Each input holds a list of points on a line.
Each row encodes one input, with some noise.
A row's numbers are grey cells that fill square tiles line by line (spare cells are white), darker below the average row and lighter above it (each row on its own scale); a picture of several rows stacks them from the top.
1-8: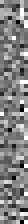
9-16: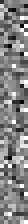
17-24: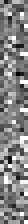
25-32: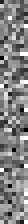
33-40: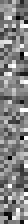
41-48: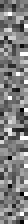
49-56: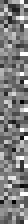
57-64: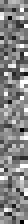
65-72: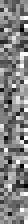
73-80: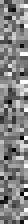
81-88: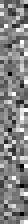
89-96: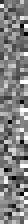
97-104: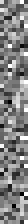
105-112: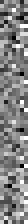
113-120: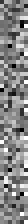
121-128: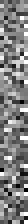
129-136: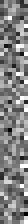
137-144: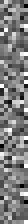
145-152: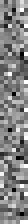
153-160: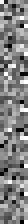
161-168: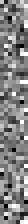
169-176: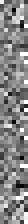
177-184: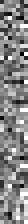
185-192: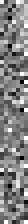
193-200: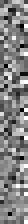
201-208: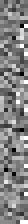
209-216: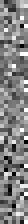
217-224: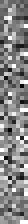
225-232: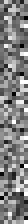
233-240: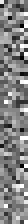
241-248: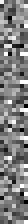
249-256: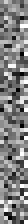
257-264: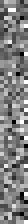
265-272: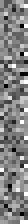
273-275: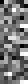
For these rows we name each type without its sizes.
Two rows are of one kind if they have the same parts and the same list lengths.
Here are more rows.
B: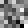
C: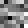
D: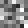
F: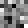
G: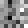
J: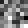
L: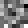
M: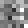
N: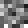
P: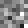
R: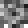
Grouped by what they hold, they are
B, C, D, F, G, M, P
J
L, N, R

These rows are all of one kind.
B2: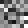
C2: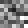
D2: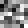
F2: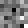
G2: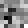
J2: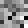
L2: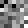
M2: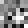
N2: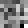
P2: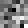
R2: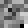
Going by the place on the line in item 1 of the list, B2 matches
C2, N2 and P2.
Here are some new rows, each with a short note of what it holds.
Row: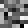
a list of two items
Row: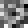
the empty list
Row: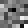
a list of two items
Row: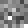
a list of one item
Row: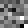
a list of two items
